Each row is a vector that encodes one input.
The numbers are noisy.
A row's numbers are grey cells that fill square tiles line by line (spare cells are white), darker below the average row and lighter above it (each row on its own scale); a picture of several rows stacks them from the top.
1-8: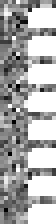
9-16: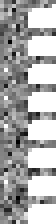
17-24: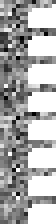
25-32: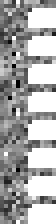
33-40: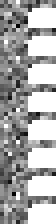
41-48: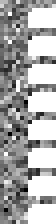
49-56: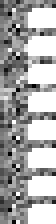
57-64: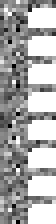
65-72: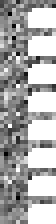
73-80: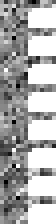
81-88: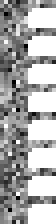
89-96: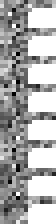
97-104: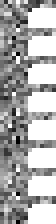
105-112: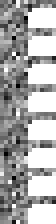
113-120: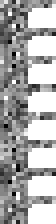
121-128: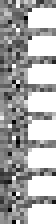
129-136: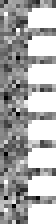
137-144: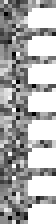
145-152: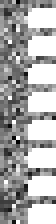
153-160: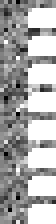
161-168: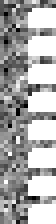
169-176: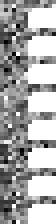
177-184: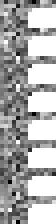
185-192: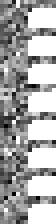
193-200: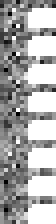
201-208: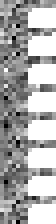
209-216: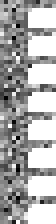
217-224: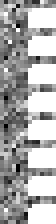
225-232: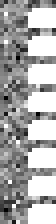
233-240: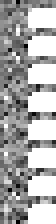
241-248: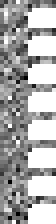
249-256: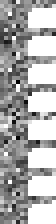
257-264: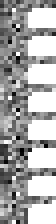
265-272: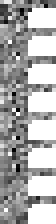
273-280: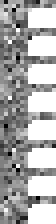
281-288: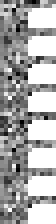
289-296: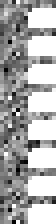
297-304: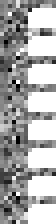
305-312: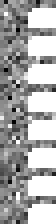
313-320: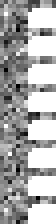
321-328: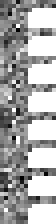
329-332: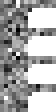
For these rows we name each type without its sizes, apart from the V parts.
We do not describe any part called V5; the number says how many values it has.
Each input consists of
a list of items, each a true/false value and a value of V5.
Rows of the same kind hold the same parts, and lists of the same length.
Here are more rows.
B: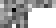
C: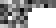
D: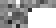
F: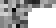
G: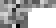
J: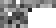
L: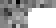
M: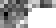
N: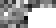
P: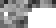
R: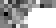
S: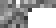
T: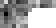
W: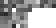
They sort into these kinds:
B, D, F, G, J, N, P, S
C
L, M, R, T, W

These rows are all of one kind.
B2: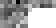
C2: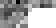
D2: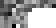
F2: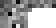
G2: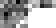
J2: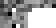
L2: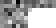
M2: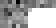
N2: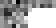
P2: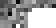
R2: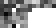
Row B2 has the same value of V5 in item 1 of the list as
C2, G2 and P2.
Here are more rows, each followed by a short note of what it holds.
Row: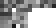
a list of one item
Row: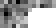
a list of one item
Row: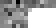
a list of one item
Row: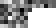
the empty list
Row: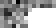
a list of one item
